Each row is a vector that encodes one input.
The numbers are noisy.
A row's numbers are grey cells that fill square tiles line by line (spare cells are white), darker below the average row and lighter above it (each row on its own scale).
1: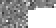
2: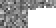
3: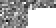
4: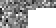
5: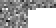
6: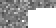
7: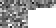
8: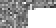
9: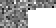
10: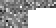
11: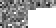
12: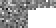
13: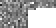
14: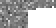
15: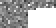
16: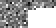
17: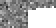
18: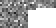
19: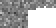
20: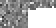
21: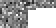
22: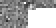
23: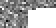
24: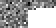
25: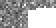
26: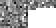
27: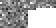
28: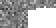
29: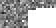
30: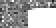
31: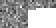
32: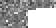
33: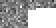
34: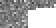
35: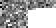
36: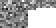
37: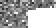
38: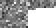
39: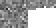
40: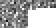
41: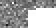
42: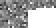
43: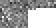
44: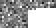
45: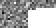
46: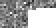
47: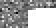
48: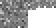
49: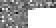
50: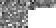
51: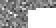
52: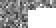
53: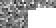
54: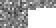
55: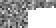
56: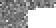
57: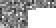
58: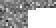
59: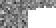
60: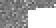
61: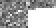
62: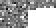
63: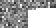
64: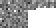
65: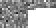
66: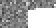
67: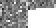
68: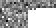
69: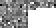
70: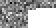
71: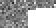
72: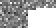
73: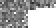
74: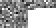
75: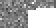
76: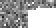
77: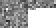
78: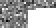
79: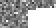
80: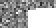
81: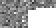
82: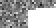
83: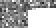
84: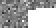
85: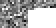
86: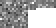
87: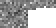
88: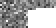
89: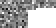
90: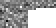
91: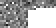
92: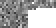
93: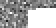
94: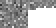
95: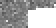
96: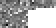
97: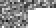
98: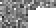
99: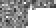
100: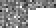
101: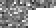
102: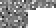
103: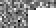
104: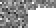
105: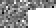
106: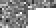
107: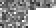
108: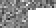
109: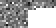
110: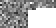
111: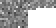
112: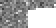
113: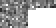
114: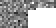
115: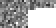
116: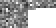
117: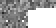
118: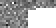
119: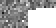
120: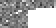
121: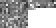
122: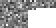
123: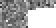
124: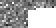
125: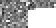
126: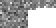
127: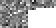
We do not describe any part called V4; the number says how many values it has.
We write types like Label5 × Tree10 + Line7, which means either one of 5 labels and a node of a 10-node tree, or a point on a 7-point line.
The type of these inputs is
Bool × Bool × Bool × V4 + List2(Line3 × Line6).
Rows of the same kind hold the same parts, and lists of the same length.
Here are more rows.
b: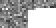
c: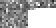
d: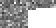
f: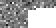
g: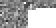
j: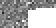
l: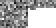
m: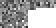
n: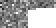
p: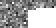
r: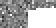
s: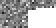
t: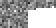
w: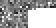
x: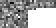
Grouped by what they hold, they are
b, c, g, w, x
d, j, m, n, s
f, p
l, r, t

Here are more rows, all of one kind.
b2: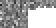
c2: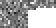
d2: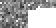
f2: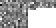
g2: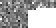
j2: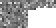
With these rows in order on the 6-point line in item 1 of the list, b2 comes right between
c2 and j2.
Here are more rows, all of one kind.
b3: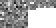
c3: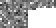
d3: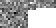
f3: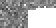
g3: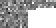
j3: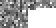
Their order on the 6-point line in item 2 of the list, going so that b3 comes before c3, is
g3, b3, f3, c3, d3, j3.
